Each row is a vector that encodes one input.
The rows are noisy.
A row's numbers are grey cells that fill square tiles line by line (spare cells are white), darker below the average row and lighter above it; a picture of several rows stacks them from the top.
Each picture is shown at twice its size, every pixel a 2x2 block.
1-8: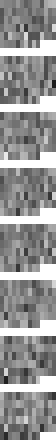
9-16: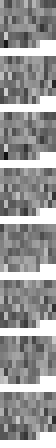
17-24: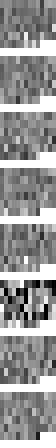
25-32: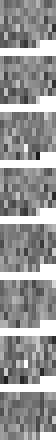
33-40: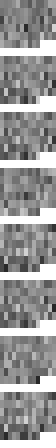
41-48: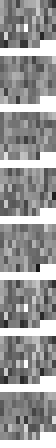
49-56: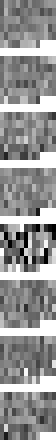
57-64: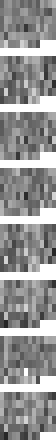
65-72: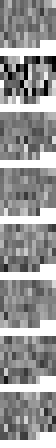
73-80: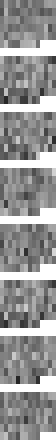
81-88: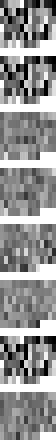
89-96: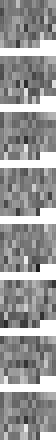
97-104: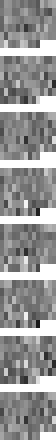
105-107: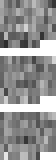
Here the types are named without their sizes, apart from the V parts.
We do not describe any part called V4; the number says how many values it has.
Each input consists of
a list of items, each a true/false value and a value of V4.
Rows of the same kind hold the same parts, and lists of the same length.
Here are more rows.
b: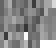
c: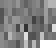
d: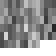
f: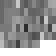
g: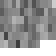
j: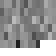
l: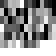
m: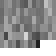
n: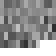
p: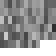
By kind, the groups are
b, c, f, g, j, m
d, n, p
l

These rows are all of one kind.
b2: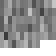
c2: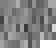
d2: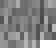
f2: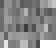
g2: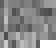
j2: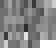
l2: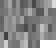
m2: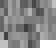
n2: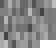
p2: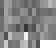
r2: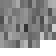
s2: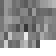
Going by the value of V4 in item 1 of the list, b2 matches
j2, l2, m2 and n2.
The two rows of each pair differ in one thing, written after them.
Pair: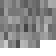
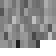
the value of V4 in item 1 of the list
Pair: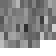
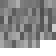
the true/false value in item 1 of the list
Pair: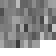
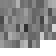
the value of V4 in item 2 of the list
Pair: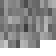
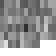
the true/false value in item 2 of the list
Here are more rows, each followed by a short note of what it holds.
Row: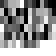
the empty list
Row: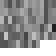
a list of one item
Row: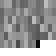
a list of two items
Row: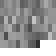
a list of two items
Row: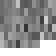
a list of two items
